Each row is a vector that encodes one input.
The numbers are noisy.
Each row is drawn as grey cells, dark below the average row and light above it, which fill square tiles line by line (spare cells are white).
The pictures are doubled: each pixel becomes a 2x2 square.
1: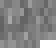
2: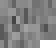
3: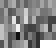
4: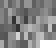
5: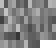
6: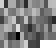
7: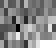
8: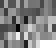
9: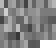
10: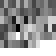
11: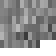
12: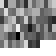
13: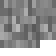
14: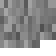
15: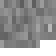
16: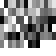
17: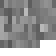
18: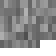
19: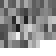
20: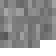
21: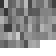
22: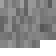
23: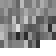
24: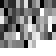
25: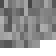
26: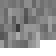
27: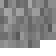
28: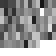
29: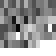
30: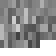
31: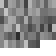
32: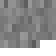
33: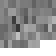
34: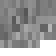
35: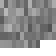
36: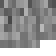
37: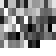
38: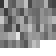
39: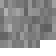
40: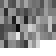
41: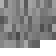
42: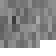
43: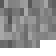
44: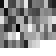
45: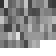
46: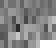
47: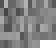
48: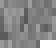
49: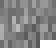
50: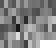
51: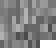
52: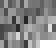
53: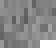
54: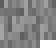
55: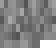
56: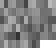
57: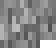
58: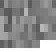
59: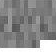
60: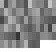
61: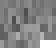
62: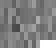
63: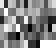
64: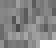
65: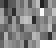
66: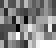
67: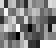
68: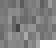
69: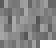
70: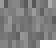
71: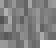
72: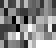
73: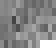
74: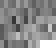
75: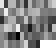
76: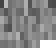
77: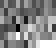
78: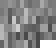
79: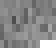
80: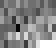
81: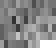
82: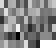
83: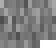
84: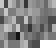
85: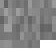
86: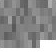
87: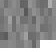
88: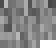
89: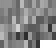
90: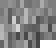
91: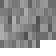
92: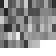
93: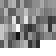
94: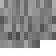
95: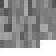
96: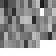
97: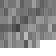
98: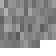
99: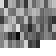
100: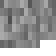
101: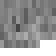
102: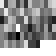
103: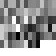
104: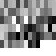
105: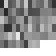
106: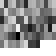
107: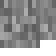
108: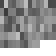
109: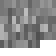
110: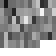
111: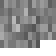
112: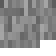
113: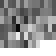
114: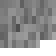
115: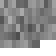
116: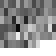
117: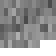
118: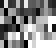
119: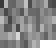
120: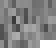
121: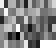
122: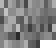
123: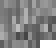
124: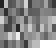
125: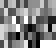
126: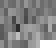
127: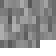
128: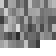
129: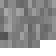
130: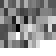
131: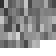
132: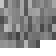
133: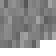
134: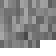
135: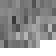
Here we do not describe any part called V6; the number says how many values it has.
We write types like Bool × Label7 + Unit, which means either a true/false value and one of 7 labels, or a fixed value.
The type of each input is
List2(Line5 × V6).
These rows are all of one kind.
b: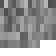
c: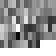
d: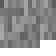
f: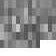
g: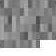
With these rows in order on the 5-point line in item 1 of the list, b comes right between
d and g.
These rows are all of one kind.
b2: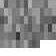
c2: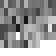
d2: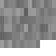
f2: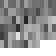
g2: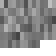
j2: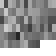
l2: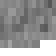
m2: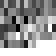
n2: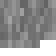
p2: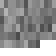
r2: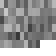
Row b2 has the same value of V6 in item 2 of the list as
l2 and p2.
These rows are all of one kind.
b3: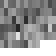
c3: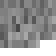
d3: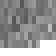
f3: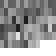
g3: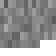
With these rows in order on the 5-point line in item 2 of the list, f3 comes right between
c3 and g3.
